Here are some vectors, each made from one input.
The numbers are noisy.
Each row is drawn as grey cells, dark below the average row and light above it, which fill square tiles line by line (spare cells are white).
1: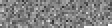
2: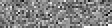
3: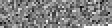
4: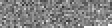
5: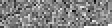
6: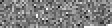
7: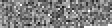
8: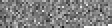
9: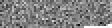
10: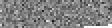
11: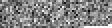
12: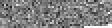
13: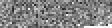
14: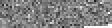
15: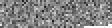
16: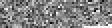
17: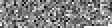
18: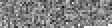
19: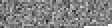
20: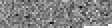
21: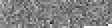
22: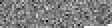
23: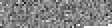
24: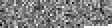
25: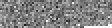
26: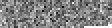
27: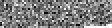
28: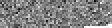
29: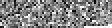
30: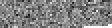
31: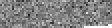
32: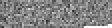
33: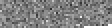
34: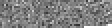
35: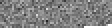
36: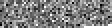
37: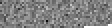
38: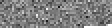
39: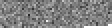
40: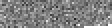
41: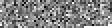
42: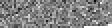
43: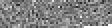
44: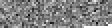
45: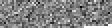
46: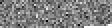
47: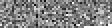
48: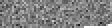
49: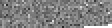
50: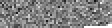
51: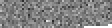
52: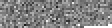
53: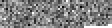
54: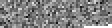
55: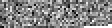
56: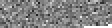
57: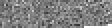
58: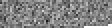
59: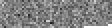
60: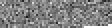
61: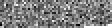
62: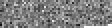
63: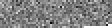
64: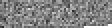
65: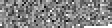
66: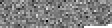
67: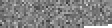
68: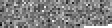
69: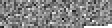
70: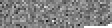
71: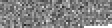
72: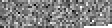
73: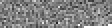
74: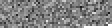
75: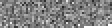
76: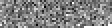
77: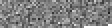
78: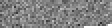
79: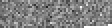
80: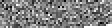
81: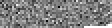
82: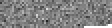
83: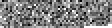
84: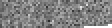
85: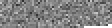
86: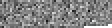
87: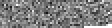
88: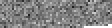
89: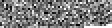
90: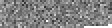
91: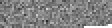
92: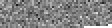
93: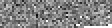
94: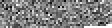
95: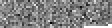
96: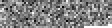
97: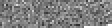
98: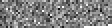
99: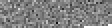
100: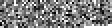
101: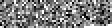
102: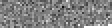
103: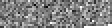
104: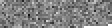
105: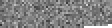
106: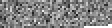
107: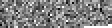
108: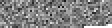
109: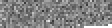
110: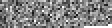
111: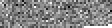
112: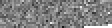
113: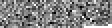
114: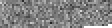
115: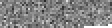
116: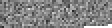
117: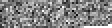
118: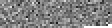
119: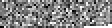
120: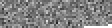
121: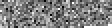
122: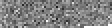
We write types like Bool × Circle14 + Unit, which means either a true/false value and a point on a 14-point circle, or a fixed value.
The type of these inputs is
Bool × Bool × Bool + Line6 × Line6 × Line6.
